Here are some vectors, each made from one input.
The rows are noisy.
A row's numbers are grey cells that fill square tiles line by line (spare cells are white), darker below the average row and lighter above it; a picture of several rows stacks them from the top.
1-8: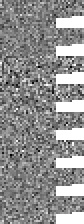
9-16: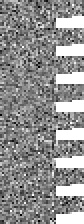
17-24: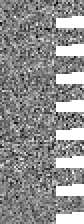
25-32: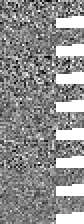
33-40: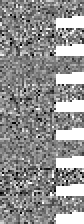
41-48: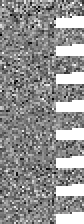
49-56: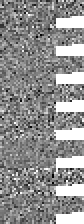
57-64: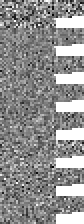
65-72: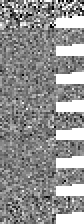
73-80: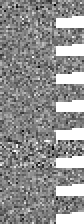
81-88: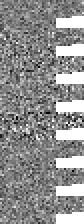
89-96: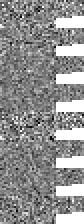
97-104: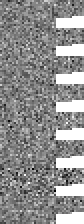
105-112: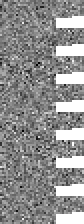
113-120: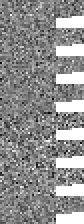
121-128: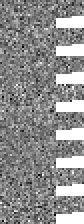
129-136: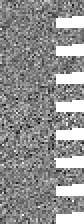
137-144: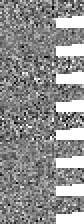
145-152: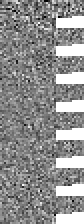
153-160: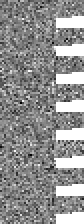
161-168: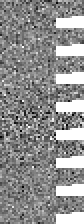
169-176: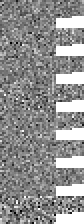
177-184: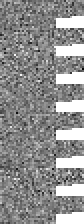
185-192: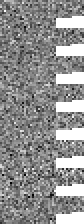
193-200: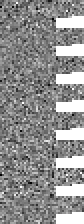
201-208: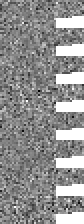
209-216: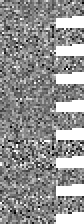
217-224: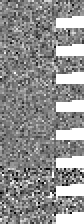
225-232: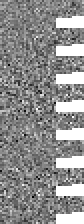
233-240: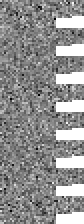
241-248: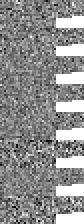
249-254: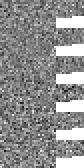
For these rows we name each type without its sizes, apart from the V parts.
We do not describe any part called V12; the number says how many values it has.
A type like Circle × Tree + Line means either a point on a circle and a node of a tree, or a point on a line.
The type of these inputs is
(Bool × Bool × Bool × Bool + Circle) × (Circle + V12).
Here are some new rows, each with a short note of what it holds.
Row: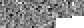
a point on a circle and a value of V12
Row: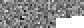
a point on each of two circles
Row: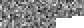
a point on each of two circles
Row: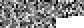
four true/false values and a value of V12
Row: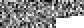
four true/false values and a value of V12
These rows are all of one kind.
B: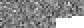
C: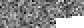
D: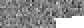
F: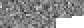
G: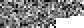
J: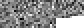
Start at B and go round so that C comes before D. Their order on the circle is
B, F, C, G, D, J.
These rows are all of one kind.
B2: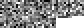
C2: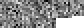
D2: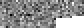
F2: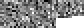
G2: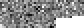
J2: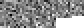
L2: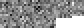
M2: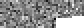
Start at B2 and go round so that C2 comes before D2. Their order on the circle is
B2, C2, F2, J2, G2, L2, M2, D2.
